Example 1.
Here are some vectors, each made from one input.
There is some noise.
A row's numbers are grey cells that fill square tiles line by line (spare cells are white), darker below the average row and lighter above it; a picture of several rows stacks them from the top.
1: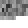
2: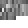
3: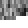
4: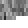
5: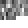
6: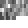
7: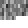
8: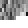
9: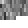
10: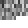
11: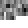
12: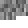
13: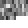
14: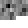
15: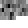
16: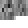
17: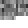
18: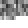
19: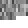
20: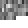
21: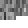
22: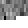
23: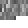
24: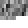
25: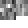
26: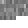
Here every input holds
a point on a 5-point line.
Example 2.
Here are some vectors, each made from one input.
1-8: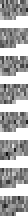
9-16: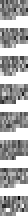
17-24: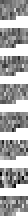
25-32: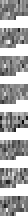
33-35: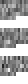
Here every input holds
a point on a 5-point line.
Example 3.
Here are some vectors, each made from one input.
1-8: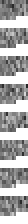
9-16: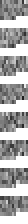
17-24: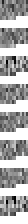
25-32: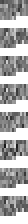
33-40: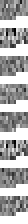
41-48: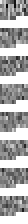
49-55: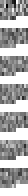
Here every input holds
either a point on a 6-point circle, or a fixed value.
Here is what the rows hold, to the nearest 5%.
About 90% of them hold a point on a 6-point circle. The rest hold a fixed value.
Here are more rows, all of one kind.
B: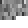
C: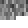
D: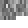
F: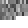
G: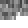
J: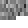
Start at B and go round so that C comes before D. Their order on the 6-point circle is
B, F, C, G, D, J.
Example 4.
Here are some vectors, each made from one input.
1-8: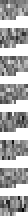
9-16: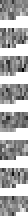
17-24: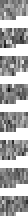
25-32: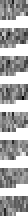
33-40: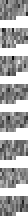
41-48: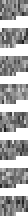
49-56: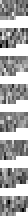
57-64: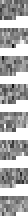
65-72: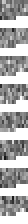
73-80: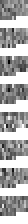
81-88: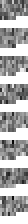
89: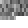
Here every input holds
a point on a 10-point line.
